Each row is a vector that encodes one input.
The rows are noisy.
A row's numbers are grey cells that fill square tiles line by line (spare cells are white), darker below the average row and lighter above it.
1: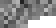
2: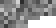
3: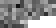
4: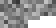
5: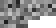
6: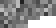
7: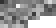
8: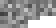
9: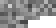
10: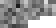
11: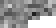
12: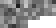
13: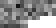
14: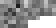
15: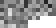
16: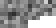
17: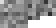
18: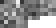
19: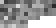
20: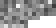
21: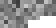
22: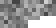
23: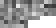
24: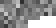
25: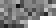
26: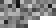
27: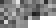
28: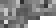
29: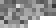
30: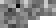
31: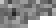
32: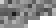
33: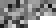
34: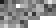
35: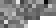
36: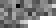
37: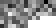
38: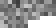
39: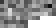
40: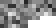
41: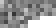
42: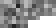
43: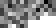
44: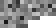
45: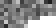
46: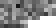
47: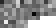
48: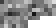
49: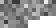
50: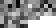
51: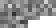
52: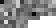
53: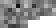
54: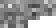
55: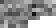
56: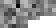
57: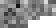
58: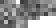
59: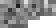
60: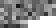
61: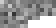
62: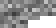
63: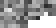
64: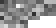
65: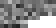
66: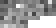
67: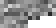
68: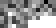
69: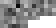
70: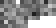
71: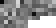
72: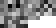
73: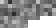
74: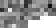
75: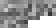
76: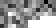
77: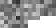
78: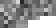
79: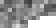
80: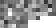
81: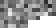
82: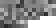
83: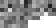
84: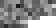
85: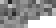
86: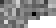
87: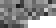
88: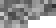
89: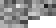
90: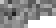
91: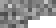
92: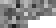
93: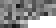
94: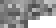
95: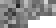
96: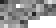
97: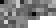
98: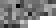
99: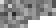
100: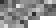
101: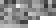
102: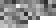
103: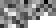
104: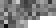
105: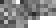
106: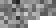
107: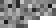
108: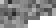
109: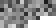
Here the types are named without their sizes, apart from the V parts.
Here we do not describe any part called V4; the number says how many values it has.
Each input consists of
a point on a line, together with either a point on a line, or three true/false values and a value of V4.
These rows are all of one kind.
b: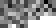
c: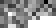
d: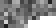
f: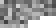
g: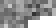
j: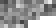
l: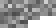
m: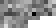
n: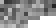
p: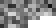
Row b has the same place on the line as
c and p.
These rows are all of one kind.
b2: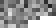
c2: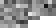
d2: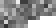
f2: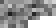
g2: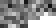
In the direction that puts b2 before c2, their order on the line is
g2, b2, c2, f2, d2.
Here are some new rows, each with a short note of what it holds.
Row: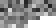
a point on a line, three true/false values and a value of V4
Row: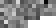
a point on a line, three true/false values and a value of V4
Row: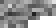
a point on a line, three true/false values and a value of V4
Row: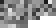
a point on a line, three true/false values and a value of V4
